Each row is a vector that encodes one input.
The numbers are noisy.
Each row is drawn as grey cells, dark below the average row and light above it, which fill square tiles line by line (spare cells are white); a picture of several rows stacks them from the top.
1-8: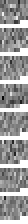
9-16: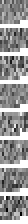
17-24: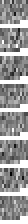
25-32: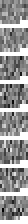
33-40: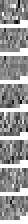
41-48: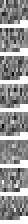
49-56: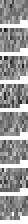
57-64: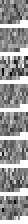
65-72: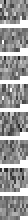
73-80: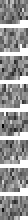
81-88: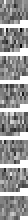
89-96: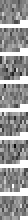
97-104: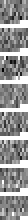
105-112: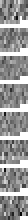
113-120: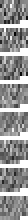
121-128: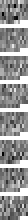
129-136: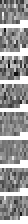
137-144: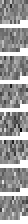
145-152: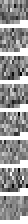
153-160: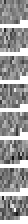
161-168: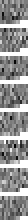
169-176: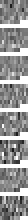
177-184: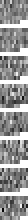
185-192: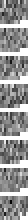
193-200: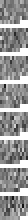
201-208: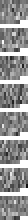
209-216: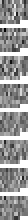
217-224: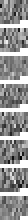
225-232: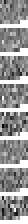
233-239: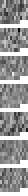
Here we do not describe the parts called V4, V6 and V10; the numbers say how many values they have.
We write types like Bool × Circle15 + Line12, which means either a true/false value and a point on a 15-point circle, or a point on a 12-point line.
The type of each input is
Bool × Label7 × Label7 + V4 × V6 × V10.
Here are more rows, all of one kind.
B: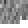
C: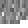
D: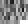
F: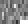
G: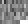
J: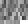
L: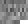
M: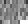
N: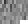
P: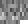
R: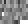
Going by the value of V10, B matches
C, N and P.
